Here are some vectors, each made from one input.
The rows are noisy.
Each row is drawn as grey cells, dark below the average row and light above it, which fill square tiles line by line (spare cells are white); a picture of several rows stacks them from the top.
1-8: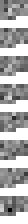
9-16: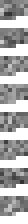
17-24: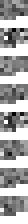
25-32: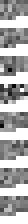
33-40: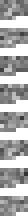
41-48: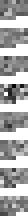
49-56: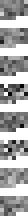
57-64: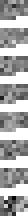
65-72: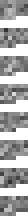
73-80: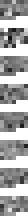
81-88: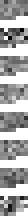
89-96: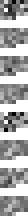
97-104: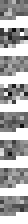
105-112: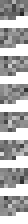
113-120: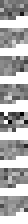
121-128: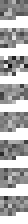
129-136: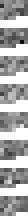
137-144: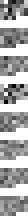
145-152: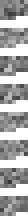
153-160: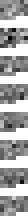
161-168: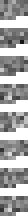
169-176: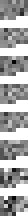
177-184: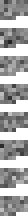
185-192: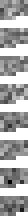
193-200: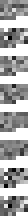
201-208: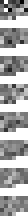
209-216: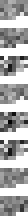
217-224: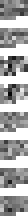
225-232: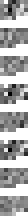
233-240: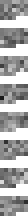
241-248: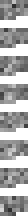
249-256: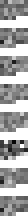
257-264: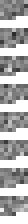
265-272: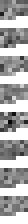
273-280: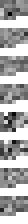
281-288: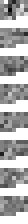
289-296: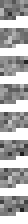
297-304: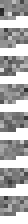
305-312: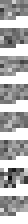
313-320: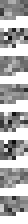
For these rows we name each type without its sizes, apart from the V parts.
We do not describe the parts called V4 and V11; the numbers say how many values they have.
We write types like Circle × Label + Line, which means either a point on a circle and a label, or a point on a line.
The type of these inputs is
(Bool × Bool × Bool + V4 × V11) × (Tree + Unit) + Label.
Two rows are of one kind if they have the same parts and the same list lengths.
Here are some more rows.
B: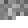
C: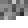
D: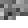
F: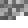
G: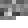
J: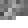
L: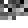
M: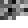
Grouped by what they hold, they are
B
C
D, F
G, J
L, M

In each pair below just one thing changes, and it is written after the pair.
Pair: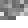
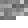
the value of V4
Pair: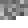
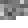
the value of V11
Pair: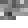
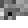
the node of the tree
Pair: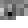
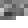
the value of V11
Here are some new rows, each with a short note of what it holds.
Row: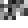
a label
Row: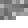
a node of a tree, a value of V4 and a value of V11
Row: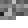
three true/false values
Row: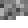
a node of a tree, a value of V4 and a value of V11
